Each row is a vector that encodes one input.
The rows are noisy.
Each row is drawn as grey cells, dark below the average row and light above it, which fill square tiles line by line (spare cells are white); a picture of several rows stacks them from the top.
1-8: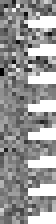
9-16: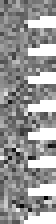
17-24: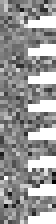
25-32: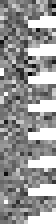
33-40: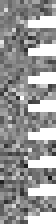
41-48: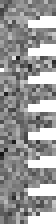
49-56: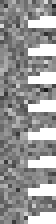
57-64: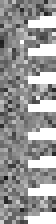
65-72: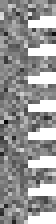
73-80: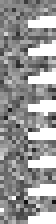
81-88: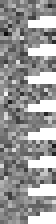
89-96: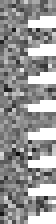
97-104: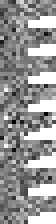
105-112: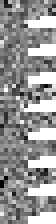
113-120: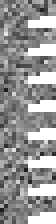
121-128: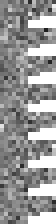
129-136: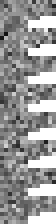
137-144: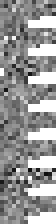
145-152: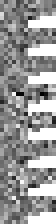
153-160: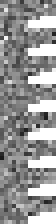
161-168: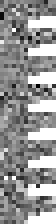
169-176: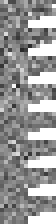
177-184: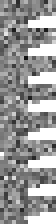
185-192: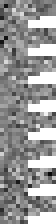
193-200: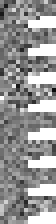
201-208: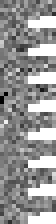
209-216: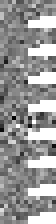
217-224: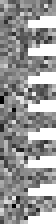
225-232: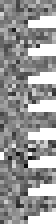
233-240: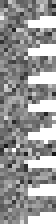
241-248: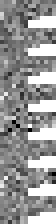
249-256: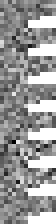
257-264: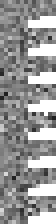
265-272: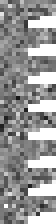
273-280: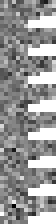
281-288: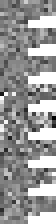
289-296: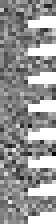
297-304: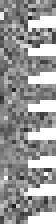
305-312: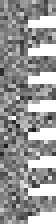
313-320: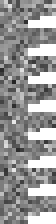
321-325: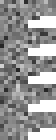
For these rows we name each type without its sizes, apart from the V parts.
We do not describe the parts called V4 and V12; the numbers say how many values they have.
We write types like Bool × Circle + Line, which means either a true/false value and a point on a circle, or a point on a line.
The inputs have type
Bool × Line + V4 × V12.
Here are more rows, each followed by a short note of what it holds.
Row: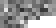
a point on a line and a true/false value
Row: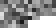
a point on a line and a true/false value
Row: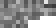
a value of V4 and a value of V12
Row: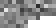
a point on a line and a true/false value
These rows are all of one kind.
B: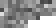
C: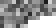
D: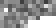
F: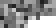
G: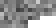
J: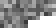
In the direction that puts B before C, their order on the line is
D, F, B, J, G, C.
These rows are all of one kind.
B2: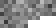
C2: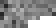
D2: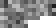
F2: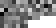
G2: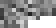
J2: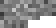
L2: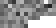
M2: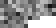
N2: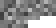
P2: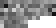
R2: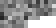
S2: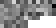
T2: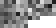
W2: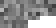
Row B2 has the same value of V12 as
G2, M2 and T2.
